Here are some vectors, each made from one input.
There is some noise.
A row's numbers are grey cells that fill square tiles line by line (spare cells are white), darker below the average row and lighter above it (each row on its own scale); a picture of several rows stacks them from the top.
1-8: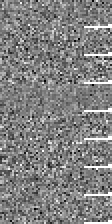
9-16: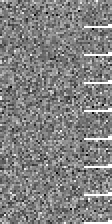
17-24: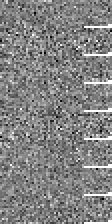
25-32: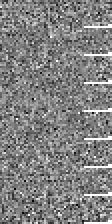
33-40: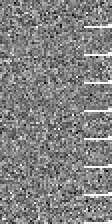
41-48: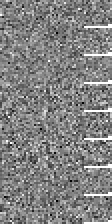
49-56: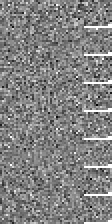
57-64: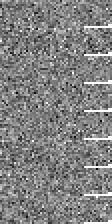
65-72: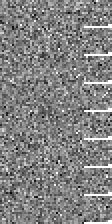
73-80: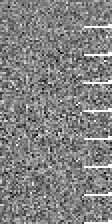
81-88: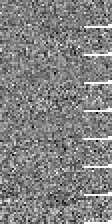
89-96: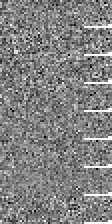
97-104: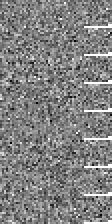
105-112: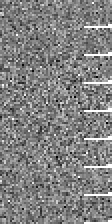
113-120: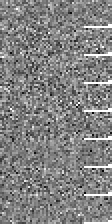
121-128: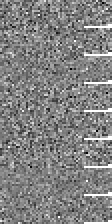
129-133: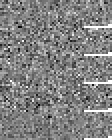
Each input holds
either a point on a 6-point line and a true/false value, or a list of up to two points on a 5-point line.
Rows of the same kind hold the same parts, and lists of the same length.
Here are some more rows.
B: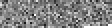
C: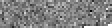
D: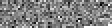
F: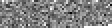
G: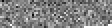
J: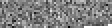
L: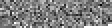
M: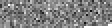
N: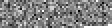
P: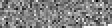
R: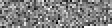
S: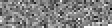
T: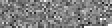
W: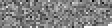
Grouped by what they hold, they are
B, G, P, S
C, D, J, L, M, N, T, W
F
R

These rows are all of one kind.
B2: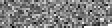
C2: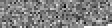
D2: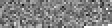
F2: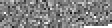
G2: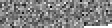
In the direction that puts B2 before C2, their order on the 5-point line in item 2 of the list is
G2, D2, B2, F2, C2.
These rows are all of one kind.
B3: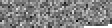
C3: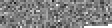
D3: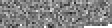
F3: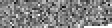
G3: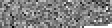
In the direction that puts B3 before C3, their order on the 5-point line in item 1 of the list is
B3, D3, C3, G3, F3.
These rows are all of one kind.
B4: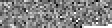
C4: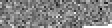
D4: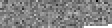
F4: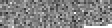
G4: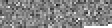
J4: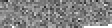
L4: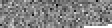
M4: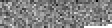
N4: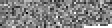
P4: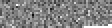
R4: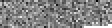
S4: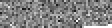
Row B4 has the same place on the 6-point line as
R4 and S4.
